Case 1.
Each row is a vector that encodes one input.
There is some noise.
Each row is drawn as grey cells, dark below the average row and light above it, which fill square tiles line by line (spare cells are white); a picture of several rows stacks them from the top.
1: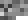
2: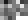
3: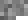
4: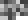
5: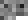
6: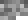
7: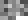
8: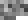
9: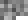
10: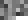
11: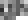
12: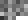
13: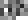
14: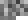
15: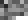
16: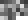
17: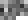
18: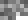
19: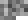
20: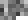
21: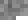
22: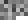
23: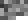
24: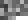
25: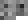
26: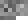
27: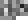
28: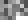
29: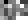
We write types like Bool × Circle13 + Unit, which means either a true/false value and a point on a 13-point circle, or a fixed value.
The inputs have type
Tree7.
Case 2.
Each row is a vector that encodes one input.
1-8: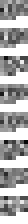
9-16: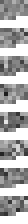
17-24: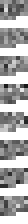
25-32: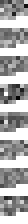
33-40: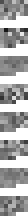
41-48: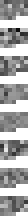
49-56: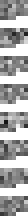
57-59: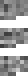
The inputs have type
Tree10.
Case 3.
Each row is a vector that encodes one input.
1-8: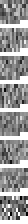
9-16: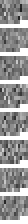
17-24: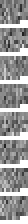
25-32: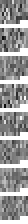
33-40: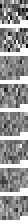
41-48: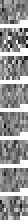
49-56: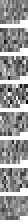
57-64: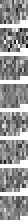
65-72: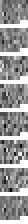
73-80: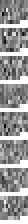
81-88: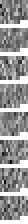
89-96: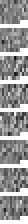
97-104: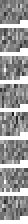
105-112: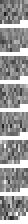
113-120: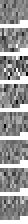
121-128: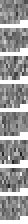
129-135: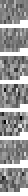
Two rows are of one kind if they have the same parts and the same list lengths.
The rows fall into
2 kinds.
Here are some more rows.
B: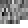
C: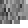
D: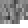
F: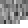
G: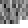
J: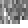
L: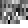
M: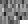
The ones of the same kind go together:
B, C, D, F, G, J, M
L

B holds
a node of a 12-node tree.
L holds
a fixed value.
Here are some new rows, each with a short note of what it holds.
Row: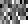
a fixed value
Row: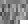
a node of a 12-node tree
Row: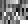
a fixed value
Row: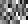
a fixed value
